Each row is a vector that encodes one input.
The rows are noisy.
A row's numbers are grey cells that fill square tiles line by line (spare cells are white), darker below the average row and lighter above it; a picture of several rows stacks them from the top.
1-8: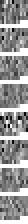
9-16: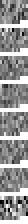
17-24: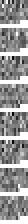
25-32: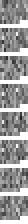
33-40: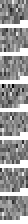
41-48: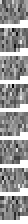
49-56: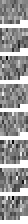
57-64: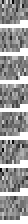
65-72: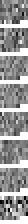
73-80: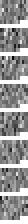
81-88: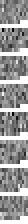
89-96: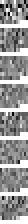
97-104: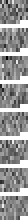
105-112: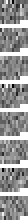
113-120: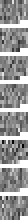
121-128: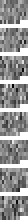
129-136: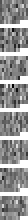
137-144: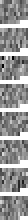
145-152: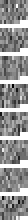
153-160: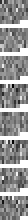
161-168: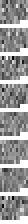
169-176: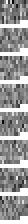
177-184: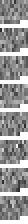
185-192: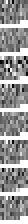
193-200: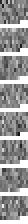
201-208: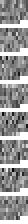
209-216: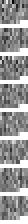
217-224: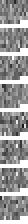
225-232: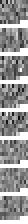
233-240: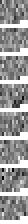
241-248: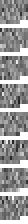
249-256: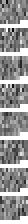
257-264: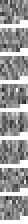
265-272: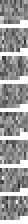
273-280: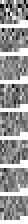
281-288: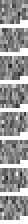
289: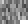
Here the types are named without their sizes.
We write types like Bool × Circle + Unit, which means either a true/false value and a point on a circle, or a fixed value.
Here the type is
List(Line).
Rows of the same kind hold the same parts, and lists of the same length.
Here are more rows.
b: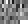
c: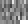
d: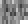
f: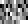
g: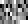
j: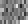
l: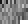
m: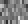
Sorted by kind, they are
b
c, d, m
f, g
j, l

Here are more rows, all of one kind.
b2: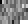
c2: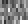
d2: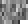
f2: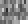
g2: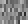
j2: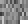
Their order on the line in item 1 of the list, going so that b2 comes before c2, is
b2, d2, g2, j2, c2, f2.
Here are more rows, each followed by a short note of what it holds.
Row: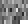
a list of three items
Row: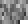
a list of two items
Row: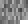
a list of three items
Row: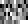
the empty list
